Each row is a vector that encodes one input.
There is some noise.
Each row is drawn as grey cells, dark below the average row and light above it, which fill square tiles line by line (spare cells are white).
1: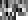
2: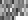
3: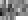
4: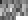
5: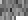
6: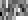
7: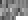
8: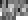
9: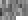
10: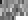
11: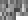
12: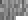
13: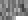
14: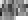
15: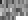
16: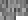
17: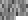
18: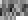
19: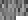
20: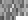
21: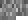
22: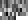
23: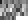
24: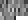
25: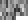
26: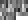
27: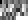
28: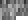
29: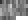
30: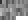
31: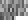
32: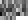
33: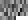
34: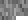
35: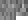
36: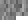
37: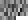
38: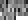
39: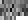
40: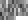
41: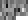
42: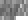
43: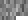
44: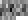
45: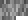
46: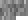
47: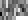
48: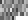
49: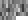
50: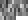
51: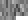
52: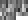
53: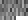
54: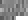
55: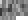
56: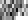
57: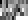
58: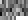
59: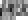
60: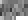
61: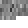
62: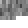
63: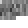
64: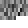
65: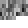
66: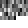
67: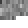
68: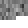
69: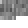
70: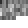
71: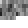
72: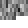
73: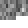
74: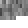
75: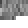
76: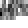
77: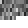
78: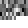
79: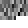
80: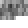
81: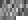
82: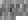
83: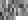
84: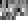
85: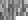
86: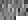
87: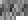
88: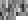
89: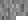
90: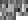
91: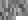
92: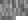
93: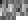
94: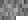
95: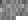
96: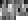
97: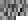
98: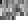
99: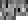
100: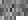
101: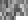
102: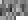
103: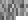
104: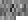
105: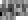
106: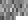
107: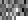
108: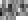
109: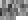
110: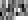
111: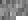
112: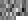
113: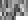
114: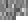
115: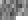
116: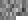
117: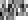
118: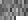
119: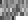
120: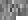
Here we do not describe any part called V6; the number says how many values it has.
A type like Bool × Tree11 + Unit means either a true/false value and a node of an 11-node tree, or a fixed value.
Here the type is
List2(Label5 × V6).
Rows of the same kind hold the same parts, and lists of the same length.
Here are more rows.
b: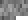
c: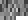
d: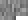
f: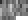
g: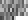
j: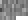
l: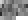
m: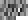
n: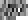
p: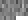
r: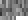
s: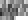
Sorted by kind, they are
b, f, g
c, d, j, l, p, r, s
m, n

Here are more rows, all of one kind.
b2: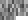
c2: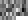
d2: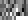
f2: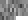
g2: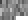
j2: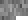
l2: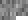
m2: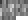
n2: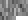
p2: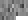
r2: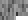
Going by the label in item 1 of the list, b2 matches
j2, l2 and n2.
